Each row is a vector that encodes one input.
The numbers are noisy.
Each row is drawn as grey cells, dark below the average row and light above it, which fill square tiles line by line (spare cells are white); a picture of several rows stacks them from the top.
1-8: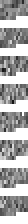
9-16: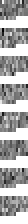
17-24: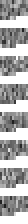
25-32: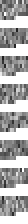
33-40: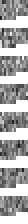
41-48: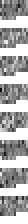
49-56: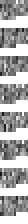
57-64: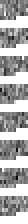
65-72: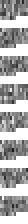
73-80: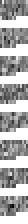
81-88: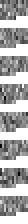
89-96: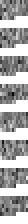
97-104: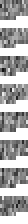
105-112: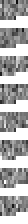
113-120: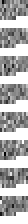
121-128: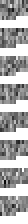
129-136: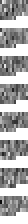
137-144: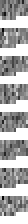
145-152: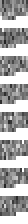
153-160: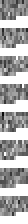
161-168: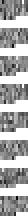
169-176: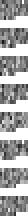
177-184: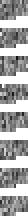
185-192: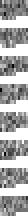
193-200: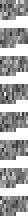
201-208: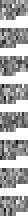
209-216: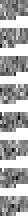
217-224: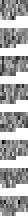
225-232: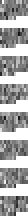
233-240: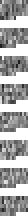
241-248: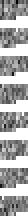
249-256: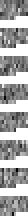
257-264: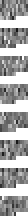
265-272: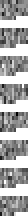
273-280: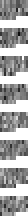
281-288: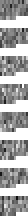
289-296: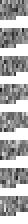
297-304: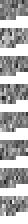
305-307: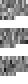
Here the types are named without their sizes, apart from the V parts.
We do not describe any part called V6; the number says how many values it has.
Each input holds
a point on a line, together with either a label, or a true/false value and a value of V6.
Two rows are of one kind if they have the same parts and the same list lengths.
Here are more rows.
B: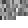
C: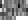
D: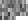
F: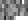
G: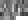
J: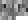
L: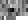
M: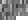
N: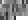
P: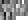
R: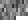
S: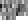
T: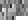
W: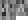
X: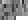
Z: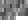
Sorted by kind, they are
B, D, F, J, L, P, S, T
C, G, M, N, R, W, X, Z

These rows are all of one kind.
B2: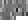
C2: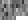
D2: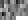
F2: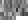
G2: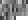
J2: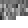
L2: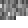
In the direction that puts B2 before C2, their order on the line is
D2, L2, J2, F2, B2, C2, G2.
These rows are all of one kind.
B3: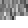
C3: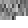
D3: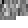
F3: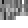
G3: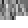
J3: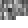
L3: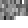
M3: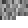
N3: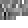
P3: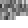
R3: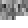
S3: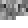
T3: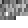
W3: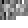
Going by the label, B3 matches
C3, G3, R3 and S3.
